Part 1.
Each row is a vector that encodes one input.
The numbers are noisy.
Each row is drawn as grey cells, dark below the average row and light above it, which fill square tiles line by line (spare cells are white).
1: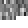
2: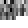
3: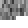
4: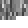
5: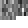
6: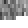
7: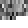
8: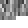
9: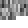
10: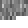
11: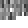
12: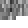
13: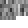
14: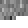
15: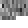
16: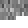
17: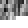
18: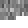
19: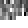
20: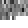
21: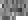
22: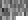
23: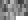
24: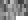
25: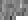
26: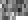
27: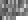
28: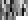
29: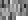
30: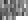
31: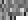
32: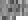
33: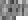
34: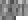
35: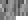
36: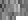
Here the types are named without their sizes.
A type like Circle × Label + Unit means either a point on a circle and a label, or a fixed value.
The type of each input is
Label.
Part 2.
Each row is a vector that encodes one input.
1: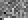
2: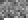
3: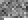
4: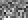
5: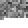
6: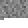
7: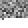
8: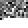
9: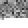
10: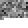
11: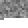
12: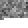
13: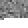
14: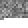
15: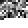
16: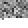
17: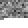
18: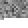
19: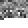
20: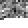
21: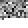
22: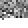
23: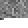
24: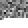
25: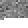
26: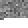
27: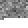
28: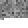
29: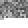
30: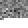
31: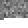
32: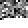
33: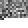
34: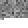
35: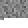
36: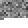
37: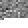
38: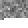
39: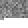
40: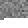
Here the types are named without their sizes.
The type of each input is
Line.
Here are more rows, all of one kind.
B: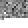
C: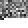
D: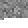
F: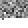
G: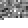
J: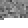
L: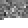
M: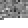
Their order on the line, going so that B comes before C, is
J, L, B, G, D, F, M, C.
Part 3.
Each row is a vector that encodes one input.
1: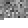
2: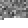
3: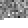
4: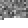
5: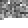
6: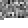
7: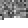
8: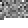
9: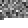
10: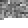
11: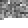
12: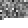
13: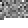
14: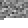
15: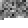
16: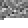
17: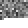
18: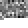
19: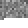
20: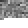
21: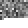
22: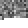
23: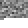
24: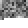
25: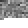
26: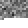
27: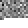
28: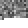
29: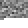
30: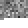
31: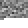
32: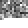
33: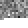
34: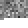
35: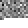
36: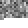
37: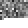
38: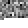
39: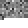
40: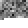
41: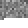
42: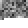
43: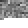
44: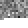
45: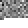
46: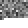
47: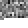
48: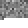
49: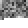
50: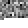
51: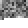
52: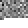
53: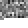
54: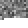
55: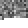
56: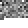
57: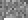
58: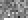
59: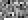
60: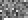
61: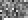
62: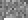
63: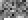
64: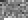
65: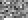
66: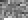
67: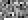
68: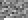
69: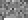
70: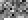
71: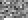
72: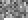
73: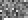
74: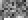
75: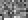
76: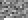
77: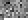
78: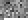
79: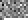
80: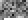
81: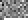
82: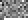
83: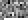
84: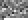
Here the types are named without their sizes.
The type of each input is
Tree.
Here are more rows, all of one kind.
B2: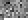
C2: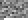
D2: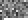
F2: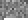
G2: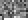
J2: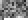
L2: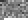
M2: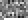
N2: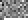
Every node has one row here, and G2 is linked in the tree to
F2 and J2.
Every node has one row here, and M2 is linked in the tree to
B2.
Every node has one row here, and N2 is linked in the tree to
L2.
